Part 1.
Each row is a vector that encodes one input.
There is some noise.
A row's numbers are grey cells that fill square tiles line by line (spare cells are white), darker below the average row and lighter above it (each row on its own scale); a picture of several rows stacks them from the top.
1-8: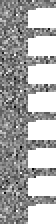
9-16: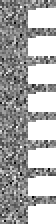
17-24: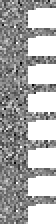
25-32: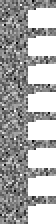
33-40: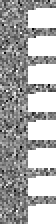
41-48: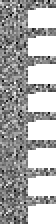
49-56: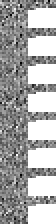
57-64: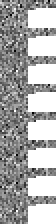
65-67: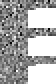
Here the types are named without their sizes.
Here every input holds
a point on a line.
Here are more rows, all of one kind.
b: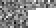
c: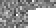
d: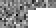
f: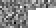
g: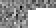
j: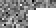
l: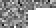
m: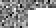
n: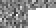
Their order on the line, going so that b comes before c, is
b, f, n, c, l, m, g, d, j.
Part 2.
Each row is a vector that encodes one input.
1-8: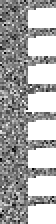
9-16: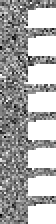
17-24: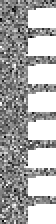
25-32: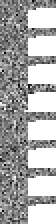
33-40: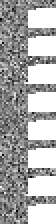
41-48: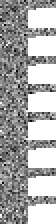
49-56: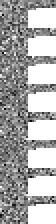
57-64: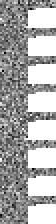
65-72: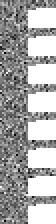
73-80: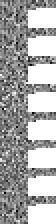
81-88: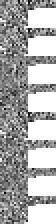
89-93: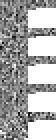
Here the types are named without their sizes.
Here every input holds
a point on a line.
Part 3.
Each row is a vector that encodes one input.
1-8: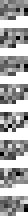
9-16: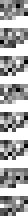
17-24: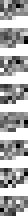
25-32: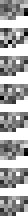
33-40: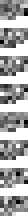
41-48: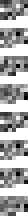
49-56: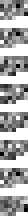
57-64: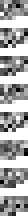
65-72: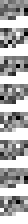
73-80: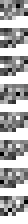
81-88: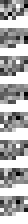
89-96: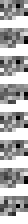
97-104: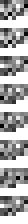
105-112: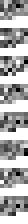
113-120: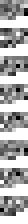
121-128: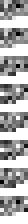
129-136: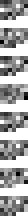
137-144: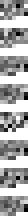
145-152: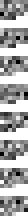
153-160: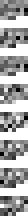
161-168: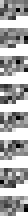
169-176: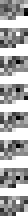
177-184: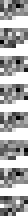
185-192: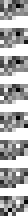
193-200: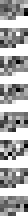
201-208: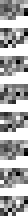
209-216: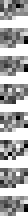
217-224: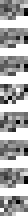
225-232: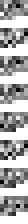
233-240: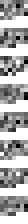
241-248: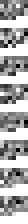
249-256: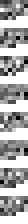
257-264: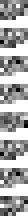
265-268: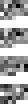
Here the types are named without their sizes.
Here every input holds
a point on a line.
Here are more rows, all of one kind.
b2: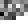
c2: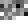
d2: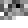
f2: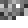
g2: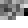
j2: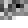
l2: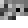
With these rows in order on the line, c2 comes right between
d2 and g2.
